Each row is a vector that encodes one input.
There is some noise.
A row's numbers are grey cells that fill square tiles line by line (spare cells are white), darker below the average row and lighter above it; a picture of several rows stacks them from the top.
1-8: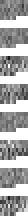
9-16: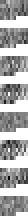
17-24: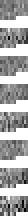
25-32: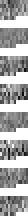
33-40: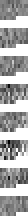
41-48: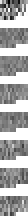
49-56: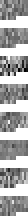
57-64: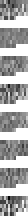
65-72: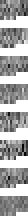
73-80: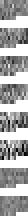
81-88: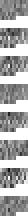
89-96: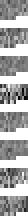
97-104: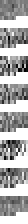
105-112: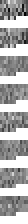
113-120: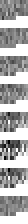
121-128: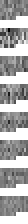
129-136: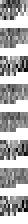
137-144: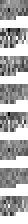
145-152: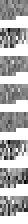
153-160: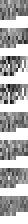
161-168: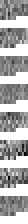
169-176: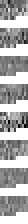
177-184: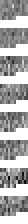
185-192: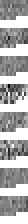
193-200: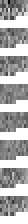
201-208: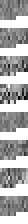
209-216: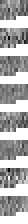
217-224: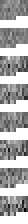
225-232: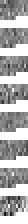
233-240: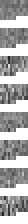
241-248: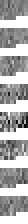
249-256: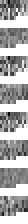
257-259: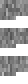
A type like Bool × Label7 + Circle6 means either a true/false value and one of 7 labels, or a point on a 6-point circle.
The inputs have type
Bool × (Circle16 + Unit) × Tree16.
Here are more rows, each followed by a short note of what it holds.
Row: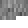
a node of a 16-node tree and a true/false value
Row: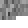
a point on a 16-point circle, a node of a 16-node tree and a true/false value
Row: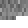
a point on a 16-point circle, a node of a 16-node tree and a true/false value
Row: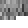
a point on a 16-point circle, a node of a 16-node tree and a true/false value
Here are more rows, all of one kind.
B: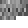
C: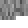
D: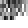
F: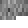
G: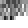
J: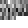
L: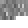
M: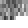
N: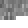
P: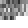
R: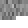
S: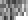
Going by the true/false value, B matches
F and N.
